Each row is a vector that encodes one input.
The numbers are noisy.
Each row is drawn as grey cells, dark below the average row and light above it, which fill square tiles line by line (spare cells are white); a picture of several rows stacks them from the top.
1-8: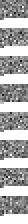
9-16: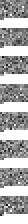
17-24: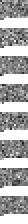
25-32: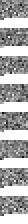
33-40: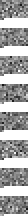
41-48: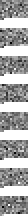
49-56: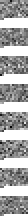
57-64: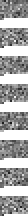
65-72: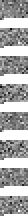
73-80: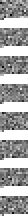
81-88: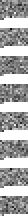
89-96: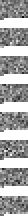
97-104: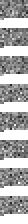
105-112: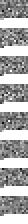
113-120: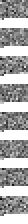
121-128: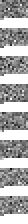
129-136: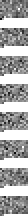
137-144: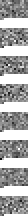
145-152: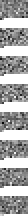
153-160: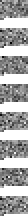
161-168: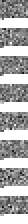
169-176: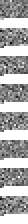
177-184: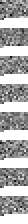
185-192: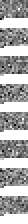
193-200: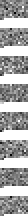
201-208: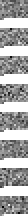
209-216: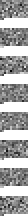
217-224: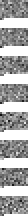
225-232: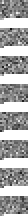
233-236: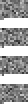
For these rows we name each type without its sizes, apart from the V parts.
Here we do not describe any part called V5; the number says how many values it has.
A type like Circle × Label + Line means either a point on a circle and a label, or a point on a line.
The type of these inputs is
Bool × Line × V5 × V5 × V5 + Tree.
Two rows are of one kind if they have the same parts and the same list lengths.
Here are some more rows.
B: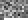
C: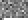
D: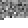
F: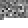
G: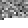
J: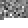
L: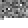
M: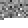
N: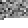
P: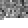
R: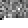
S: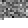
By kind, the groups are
B, C, F, J, L, P, R, S
D, G, M, N

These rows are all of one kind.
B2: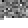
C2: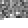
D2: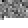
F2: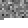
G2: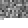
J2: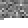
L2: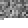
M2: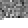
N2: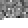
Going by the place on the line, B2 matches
D2 and M2.
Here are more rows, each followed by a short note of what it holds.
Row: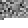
a node of a tree
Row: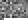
a point on a line, a true/false value and three values of V5
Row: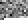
a node of a tree
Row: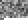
a node of a tree
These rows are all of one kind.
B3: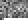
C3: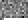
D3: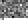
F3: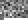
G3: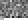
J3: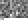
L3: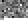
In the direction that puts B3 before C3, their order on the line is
F3, B3, J3, C3, G3, D3, L3.
